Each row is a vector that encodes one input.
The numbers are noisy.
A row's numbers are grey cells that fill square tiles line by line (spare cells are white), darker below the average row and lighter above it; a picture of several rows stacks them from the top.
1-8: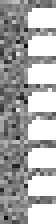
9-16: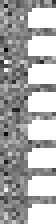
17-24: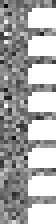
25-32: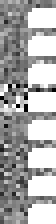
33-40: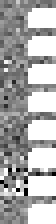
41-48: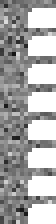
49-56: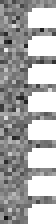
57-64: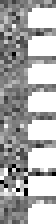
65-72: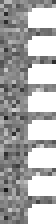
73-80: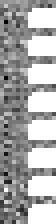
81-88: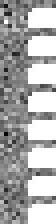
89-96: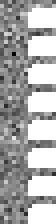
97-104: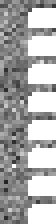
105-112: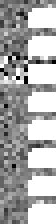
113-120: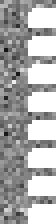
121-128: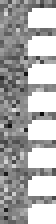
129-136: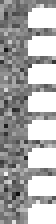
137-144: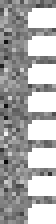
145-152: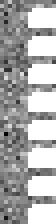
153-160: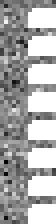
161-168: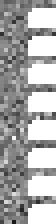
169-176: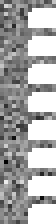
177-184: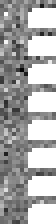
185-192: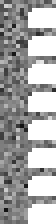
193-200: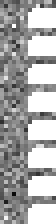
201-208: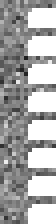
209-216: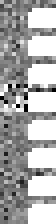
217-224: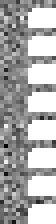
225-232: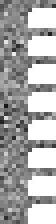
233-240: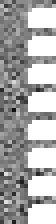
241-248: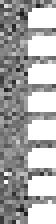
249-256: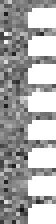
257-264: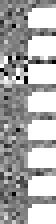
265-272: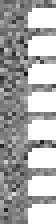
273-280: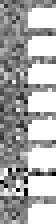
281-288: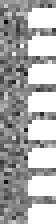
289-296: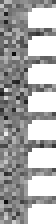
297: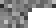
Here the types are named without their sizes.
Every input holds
either a fixed value, or a point on each of two lines and a true/false value.
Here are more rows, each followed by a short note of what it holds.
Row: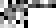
a fixed value
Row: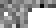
a point on each of two lines and a true/false value
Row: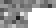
a point on each of two lines and a true/false value
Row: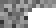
a point on each of two lines and a true/false value
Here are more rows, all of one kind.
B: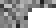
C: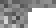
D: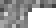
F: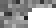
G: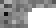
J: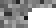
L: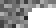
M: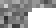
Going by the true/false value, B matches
D and M.
